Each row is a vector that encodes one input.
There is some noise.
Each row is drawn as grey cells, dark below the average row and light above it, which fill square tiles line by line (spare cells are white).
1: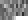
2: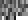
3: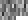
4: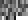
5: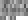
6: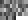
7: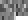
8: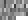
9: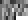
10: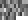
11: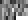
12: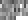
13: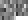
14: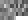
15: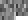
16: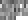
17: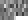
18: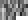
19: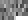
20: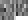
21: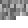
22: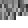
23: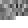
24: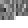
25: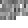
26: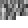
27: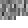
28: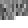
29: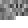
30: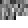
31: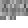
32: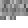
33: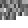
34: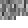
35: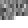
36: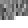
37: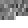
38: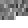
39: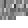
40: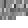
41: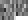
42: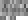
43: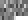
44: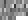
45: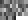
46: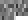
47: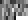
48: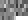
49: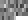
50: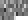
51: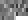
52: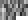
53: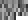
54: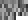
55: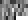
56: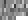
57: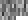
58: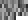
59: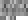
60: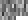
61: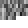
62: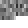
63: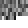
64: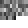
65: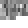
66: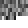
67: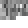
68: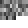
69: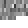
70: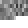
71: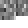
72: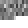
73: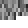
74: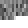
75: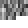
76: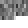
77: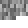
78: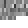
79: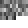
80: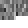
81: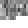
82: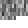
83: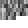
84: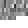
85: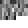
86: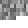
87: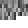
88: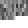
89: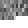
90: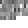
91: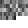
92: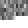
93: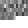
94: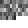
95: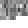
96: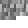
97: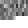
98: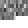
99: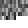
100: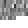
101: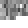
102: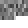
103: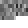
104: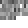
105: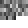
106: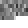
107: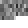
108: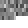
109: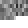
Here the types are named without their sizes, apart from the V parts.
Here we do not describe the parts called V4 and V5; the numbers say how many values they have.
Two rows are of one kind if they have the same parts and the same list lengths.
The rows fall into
2 kinds.
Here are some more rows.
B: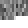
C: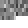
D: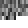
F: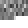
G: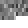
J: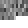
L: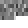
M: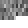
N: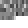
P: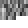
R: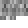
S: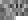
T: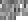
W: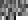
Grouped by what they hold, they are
B, C, F, G, J, L, M, N, S
D, P, R, T, W

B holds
a value of V4 and a value of V5.
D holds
a label and a true/false value.
